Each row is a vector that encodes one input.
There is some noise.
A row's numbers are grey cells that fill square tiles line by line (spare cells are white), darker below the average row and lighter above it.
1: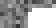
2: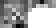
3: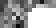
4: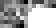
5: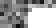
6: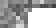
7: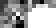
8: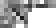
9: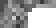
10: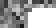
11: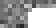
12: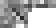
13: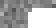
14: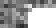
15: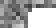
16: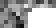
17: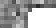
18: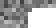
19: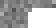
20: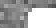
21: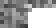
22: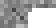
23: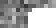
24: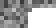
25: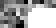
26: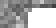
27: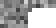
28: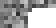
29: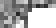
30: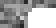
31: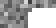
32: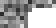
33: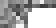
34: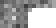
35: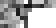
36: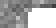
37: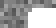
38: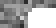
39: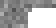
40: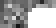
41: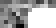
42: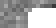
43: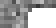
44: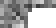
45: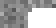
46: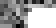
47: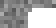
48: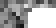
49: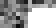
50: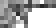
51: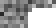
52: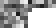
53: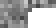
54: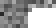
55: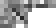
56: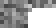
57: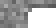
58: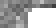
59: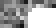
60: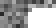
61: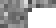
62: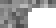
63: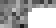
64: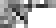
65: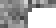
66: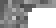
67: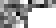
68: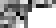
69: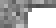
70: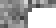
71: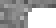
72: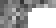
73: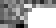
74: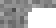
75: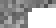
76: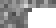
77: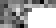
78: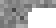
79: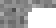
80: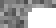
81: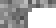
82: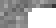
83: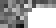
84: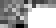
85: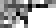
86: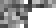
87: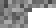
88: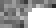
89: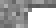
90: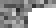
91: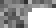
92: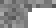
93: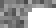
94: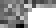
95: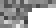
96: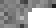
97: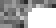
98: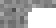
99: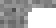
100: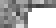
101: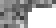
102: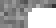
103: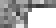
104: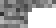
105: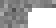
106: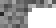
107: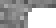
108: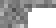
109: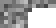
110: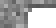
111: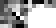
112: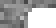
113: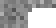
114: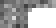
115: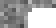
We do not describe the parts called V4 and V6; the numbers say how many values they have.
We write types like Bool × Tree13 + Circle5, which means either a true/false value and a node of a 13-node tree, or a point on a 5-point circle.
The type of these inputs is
Bool × V4 + Label5 × V6.
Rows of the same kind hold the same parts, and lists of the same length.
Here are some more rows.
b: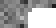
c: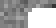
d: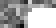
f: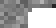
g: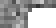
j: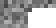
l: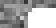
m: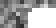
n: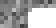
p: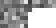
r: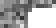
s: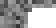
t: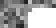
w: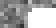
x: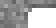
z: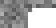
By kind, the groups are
b, c, d, f, g, l, t, w, x, z
j, m, n, p, r, s

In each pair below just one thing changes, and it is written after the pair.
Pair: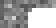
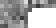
the label
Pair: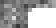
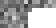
the value of V6
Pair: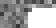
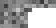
the label
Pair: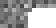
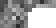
the label
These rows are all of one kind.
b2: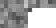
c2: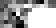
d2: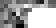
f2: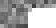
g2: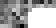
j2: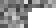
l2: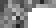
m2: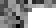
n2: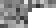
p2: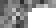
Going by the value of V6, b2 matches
l2 and m2.
